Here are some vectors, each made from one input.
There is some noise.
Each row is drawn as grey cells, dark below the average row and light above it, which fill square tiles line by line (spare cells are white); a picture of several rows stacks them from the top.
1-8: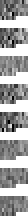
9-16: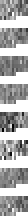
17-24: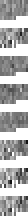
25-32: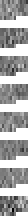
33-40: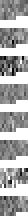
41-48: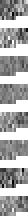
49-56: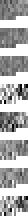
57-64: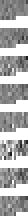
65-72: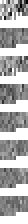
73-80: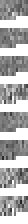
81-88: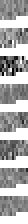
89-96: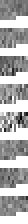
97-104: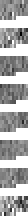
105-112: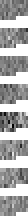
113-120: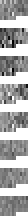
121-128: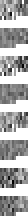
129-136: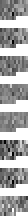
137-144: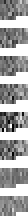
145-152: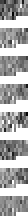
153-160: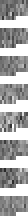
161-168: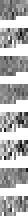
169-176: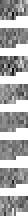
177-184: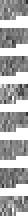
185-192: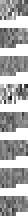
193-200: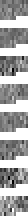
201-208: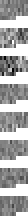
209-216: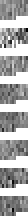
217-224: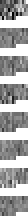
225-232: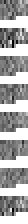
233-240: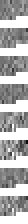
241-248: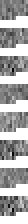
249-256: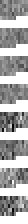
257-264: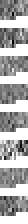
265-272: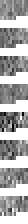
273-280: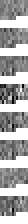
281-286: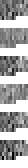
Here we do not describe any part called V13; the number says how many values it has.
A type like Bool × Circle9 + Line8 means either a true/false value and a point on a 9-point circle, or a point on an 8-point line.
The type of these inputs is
Bool × Label6 × (Line10 + V13).
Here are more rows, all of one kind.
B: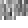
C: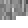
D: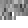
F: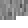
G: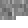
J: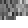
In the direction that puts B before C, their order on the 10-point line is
B, C, F, G, D, J.
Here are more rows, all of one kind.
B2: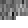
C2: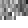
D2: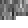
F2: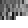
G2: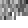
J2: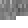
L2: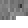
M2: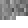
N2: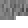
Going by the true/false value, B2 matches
L2 and N2.
